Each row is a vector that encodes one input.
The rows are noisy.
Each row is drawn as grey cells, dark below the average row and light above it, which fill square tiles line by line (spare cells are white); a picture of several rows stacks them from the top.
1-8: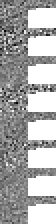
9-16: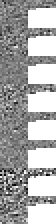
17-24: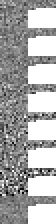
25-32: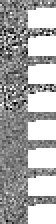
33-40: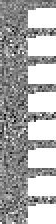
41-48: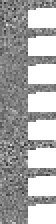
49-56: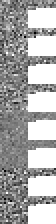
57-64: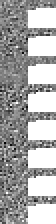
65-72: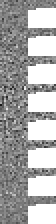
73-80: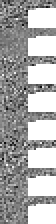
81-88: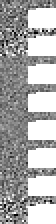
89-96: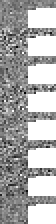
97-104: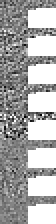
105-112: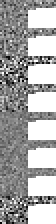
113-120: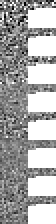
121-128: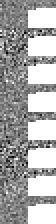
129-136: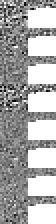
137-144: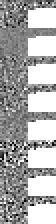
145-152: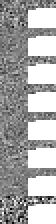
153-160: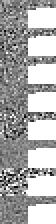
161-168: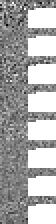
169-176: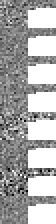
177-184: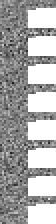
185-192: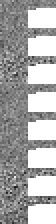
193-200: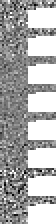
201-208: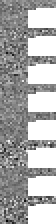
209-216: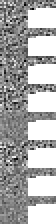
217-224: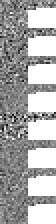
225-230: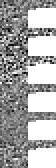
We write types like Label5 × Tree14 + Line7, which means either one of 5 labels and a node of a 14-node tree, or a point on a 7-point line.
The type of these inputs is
(Label6 + Line4) × Tree10.
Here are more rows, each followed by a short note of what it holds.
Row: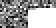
one of 6 labels and a node of a 10-node tree
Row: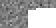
a point on a 4-point line and a node of a 10-node tree
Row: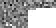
a point on a 4-point line and a node of a 10-node tree
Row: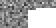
a point on a 4-point line and a node of a 10-node tree
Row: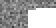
a point on a 4-point line and a node of a 10-node tree
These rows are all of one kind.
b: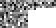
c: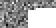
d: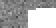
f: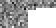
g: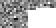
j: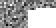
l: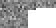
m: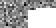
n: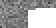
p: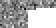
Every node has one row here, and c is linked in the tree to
b.
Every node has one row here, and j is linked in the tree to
b.
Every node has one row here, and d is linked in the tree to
g.
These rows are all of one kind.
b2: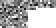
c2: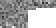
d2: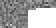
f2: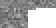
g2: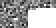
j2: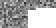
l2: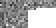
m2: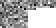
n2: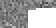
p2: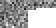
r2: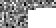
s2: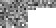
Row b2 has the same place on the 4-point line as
d2 and g2.
